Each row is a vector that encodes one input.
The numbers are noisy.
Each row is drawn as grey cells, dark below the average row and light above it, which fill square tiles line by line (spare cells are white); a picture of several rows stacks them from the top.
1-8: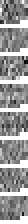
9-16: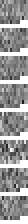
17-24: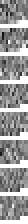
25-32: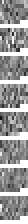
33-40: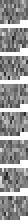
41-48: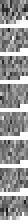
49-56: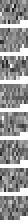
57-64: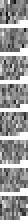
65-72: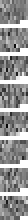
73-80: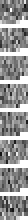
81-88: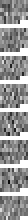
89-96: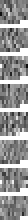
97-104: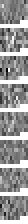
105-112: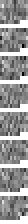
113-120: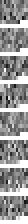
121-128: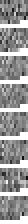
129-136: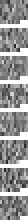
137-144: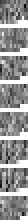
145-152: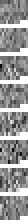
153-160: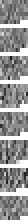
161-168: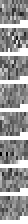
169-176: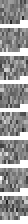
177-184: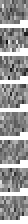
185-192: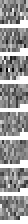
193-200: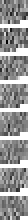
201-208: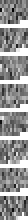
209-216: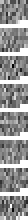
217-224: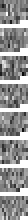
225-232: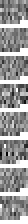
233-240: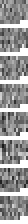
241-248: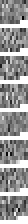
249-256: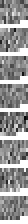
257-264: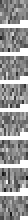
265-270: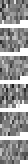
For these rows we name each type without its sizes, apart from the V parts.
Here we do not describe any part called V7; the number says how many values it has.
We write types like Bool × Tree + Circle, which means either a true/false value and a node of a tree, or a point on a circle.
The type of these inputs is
(Bool × Bool × Bool × (Tree + V7) + Circle) × (Tree + Unit).
